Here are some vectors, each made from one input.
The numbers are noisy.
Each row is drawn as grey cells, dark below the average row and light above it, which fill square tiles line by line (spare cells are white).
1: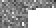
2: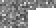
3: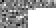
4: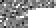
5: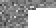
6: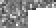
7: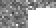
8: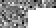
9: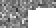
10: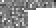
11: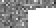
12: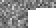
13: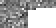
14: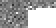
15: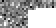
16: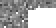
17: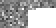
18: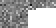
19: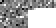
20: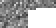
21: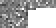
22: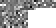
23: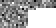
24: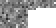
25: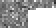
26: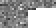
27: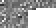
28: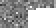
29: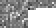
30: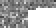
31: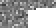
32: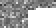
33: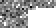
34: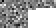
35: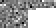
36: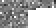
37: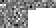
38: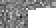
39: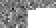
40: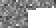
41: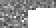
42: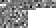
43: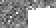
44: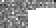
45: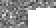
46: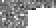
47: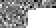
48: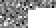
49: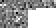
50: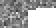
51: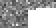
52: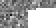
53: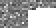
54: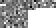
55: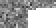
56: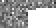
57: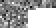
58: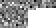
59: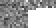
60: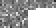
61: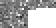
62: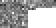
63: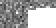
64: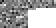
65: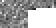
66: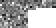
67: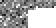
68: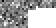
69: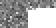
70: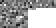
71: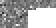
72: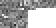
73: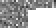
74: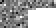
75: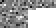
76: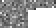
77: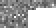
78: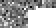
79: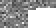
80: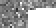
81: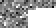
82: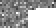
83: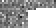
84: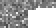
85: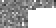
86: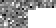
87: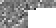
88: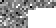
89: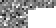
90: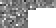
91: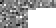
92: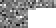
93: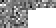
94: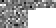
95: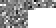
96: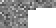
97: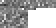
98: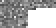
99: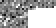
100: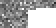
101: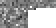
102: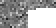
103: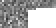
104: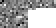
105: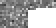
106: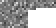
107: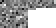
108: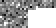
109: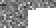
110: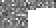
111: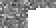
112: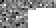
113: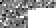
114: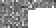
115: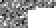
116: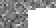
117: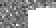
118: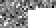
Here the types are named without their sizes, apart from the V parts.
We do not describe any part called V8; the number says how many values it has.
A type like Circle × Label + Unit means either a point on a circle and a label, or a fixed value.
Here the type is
Line + Tree × V8.
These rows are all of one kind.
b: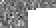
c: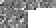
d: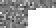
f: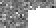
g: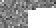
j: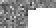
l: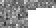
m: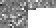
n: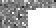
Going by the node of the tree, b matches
g and l.
